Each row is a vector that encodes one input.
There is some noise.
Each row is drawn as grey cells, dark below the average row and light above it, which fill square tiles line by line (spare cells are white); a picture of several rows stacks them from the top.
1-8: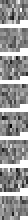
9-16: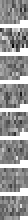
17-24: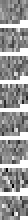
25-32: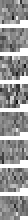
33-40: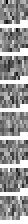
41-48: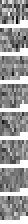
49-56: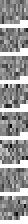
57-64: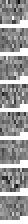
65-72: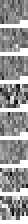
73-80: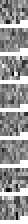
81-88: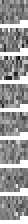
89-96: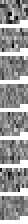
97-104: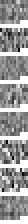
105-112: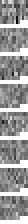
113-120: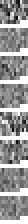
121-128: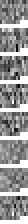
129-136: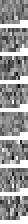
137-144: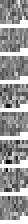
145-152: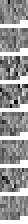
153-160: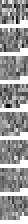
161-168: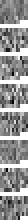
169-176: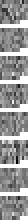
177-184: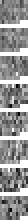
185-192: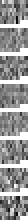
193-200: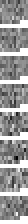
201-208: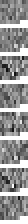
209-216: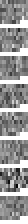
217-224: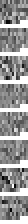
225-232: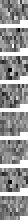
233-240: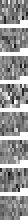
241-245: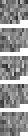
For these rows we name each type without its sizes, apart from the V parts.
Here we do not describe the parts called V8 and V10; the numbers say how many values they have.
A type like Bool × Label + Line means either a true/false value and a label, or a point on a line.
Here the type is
(Line + V8) × Tree + V10.
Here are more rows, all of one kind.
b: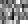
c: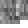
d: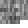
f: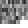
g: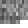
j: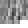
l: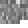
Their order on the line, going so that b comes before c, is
l, b, j, c, f, g, d.
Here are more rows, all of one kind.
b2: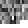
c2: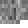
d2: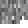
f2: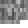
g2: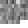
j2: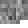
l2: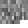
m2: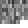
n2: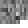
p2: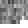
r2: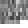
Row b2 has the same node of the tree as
c2 and j2.
